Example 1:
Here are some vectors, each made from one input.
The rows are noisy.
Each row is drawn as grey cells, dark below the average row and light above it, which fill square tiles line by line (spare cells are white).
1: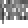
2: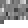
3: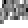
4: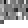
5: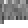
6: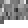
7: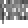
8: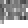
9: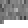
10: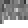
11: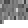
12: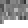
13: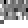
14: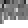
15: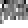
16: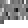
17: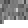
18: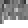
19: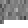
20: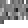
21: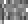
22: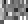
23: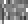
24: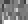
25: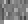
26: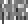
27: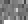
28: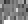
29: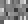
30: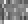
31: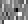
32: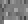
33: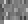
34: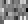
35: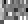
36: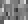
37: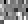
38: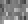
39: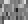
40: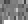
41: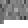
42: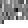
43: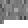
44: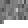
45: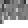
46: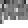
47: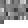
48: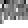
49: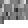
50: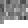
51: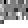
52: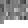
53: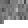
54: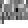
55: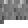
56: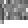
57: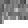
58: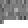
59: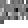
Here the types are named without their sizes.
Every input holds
a point on a line.
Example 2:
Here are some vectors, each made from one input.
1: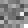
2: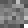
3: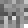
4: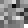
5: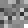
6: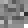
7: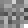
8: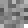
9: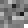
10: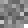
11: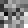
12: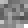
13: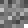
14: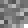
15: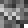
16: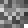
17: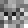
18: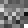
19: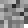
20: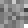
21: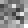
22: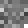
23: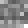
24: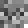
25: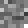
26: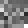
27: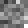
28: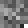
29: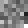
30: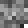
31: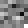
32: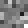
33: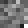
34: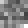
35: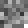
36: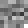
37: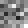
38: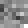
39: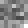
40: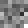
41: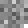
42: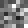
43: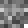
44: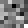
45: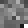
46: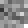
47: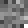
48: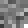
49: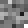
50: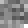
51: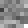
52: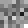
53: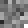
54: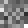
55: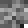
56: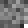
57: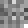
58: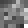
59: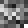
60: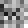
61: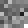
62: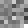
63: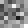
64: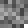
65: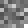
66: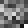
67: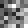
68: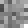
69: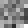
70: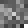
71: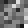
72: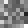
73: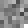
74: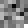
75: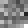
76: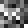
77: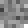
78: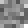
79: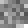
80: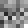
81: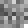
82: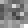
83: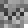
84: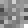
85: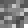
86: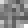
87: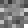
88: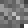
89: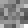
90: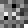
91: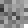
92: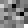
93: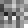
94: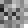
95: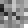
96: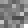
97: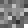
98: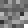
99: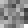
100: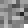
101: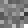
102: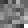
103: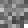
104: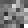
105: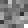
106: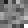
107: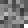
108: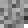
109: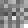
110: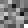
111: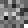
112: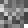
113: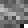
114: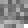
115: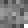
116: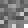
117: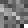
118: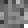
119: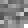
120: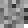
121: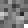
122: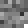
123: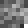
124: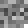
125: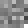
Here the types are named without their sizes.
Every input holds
a point on a circle.
